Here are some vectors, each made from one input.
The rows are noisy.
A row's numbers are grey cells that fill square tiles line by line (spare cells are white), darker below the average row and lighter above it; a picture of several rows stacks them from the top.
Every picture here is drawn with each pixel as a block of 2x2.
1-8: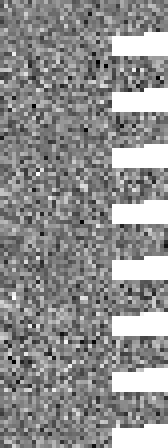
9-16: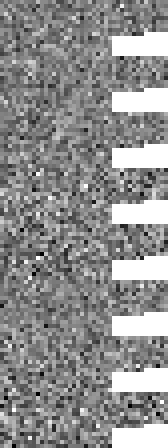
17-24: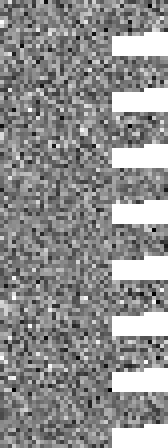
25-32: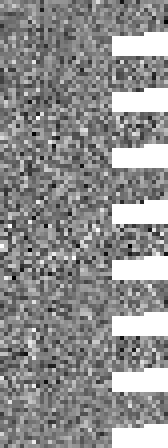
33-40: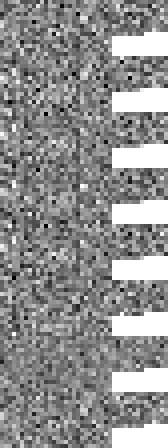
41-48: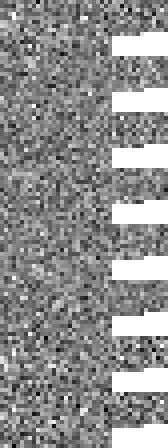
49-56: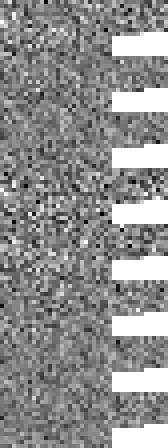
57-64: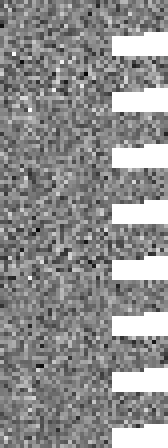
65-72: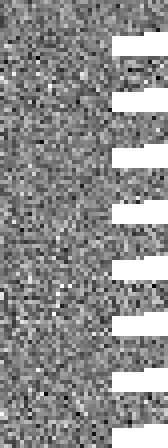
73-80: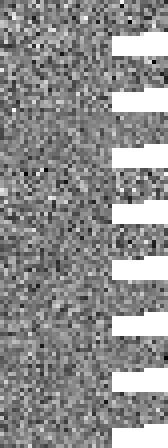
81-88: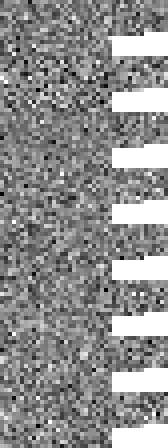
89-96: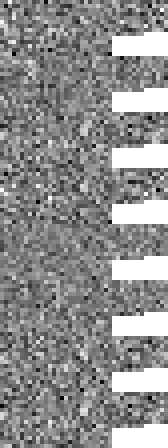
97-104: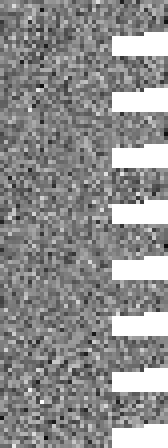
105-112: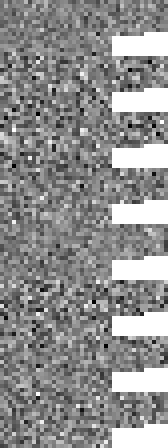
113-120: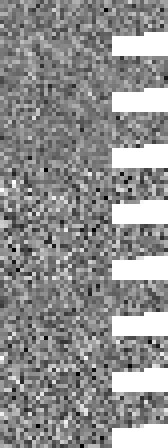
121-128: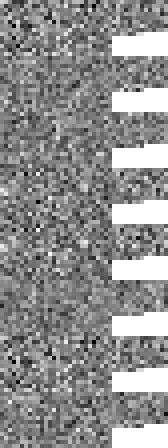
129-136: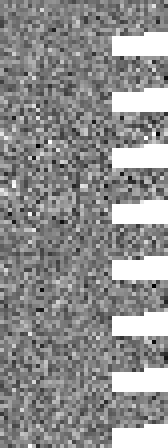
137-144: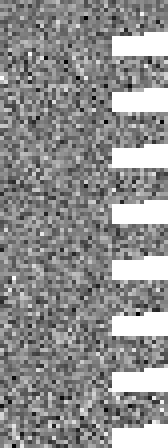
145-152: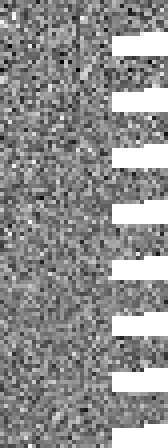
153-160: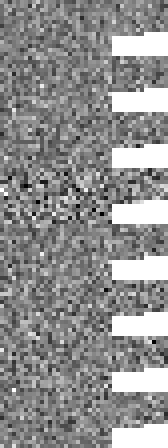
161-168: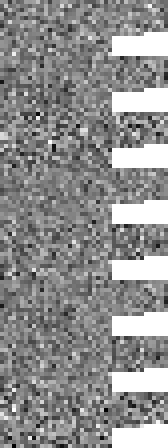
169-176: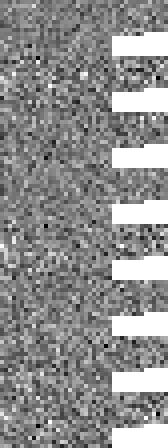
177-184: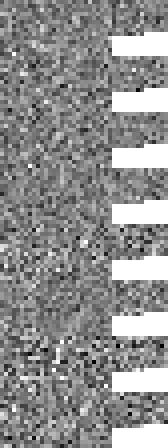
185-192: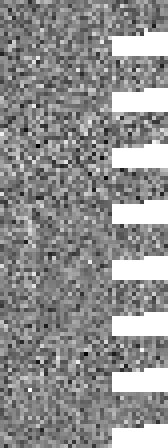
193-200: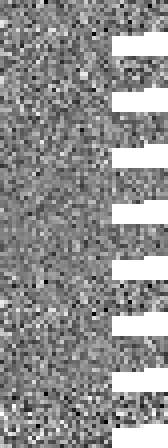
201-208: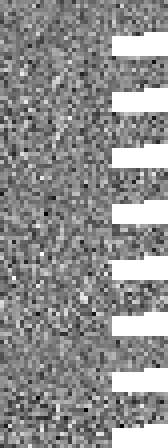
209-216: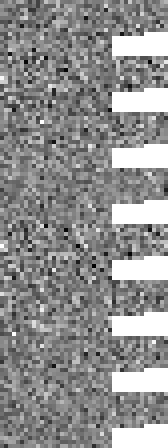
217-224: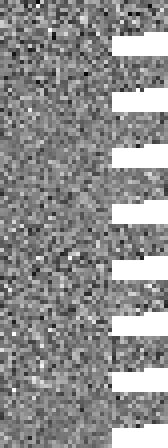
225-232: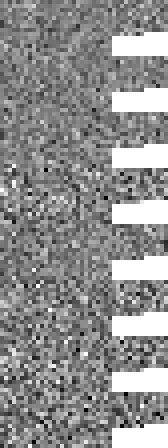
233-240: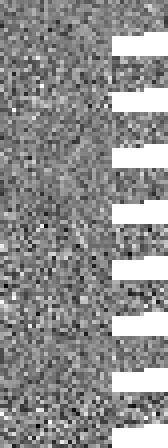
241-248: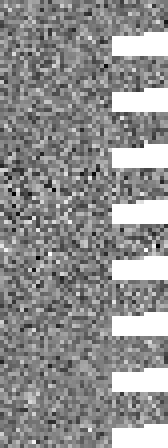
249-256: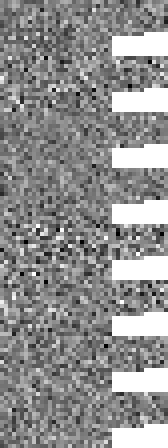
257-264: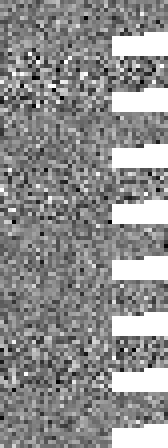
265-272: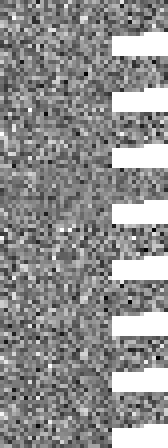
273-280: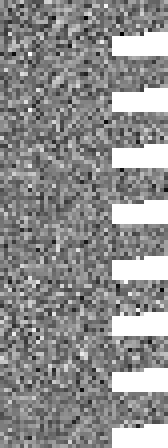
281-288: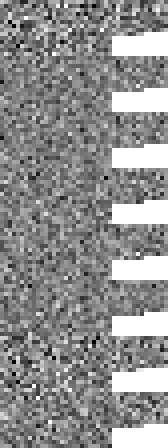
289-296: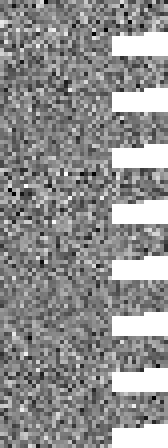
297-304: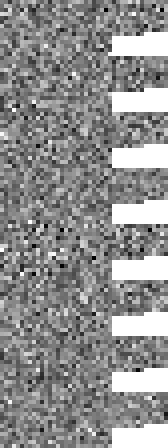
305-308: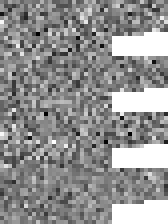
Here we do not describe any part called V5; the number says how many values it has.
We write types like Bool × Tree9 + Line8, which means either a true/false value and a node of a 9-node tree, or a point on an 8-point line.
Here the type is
(Bool × Bool × Bool + List2(V5)) × Line9 + List2(Circle8).
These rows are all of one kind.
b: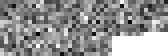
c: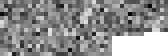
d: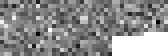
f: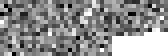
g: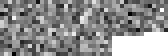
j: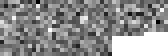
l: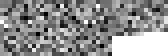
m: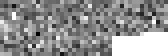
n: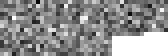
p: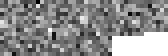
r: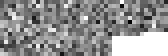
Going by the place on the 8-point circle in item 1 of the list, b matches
c and f.
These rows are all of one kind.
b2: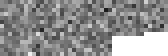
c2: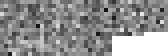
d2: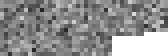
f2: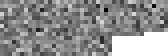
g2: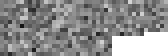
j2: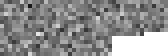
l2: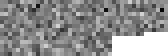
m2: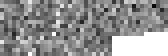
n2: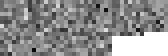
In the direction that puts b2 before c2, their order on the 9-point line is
d2, f2, m2, b2, l2, j2, g2, n2, c2.
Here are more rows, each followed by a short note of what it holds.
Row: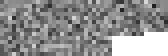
a point on a 9-point line, together with the empty list
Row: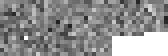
a point on a 9-point line, together with a list of one item
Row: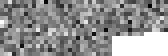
a list of one item
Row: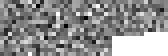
a point on a 9-point line and three true/false values
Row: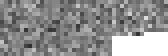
a point on a 9-point line, together with a list of one item
